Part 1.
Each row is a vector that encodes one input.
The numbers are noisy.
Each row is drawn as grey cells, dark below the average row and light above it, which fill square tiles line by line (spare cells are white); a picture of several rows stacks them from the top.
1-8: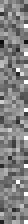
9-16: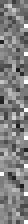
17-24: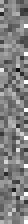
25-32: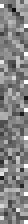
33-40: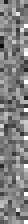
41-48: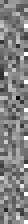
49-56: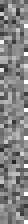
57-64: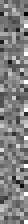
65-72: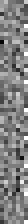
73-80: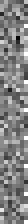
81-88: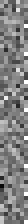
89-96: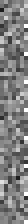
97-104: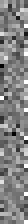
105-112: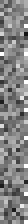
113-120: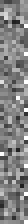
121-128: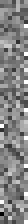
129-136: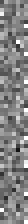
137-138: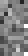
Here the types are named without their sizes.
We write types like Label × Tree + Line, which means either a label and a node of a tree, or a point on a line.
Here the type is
Bool × Bool × Bool × Bool × Tree × (Tree + Unit).
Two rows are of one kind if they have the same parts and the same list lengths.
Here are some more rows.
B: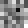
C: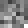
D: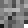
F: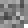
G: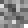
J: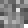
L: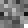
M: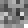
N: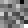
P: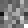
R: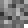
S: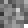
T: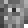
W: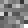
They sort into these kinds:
B, C, M, N, T, W
D, F, G, J, L, P, R, S

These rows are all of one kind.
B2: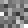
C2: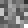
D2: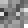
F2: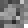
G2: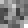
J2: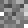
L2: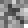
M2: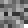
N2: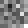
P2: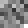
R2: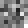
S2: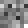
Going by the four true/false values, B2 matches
J2 and M2.
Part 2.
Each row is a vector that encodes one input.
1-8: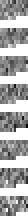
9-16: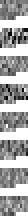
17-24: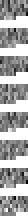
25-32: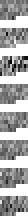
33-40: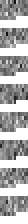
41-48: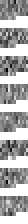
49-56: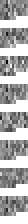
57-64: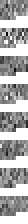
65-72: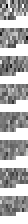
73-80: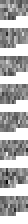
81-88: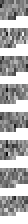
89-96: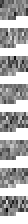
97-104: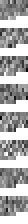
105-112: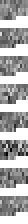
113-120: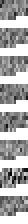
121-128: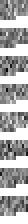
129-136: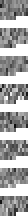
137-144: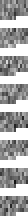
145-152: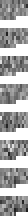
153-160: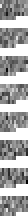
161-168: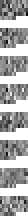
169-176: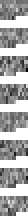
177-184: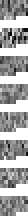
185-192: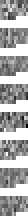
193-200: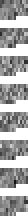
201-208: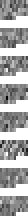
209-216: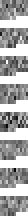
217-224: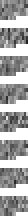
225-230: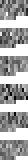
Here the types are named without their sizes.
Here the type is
List(Line).
